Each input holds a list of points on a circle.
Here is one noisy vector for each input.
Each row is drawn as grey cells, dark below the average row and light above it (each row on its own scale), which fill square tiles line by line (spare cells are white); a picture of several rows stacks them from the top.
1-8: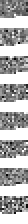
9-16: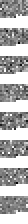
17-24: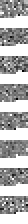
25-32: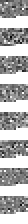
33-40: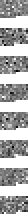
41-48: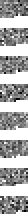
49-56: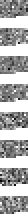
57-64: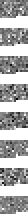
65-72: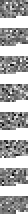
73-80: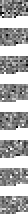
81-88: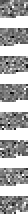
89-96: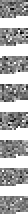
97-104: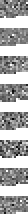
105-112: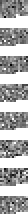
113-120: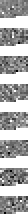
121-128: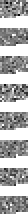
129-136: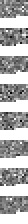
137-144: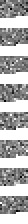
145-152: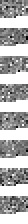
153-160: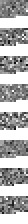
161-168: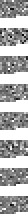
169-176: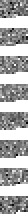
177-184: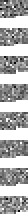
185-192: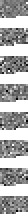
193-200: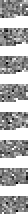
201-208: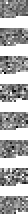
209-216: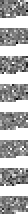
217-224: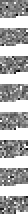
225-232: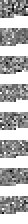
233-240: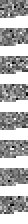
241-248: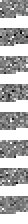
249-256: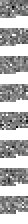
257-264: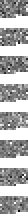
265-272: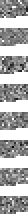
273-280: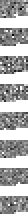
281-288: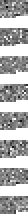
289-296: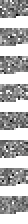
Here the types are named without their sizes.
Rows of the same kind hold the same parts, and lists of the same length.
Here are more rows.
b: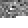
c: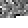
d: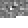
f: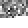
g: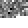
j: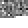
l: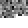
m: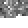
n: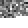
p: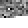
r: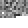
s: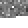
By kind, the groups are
b, d, n, r
c
f, g, l, p
j, m, s

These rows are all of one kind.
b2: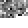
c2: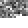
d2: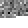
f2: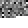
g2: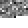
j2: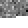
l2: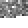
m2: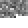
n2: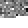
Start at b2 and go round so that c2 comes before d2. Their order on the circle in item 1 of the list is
b2, l2, f2, g2, m2, c2, n2, d2, j2.
